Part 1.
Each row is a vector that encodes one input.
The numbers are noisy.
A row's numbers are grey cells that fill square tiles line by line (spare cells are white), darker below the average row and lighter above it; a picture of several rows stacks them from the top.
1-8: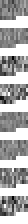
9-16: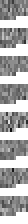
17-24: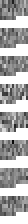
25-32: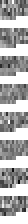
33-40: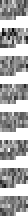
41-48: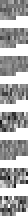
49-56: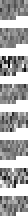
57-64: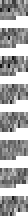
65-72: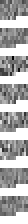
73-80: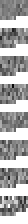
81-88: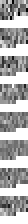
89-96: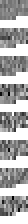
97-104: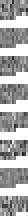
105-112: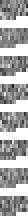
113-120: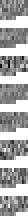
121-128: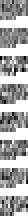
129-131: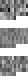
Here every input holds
either a point on a 7-point line, or a point on an 11-point line.
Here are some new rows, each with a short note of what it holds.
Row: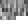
a point on an 11-point line
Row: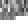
a point on an 11-point line
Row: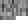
a point on an 11-point line
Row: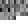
a point on a 7-point line
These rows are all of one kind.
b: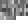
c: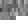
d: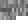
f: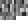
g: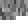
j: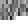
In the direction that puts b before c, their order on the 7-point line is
f, b, j, d, c, g.
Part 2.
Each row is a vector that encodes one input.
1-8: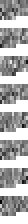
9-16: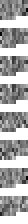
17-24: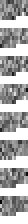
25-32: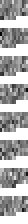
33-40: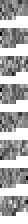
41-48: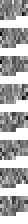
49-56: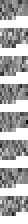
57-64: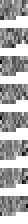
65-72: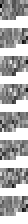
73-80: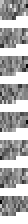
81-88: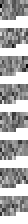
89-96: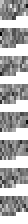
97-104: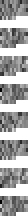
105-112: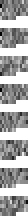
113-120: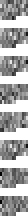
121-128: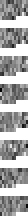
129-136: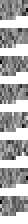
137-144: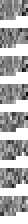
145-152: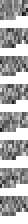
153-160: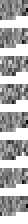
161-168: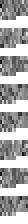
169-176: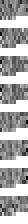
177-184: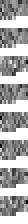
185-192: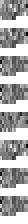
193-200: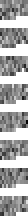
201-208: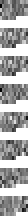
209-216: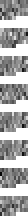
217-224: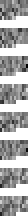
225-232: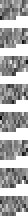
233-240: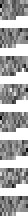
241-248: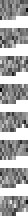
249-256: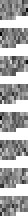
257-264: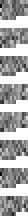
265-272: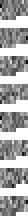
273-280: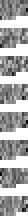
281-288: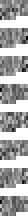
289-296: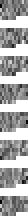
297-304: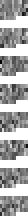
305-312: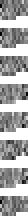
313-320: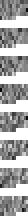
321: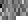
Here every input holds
either a point on a 10-point circle, or a point on an 11-point circle.
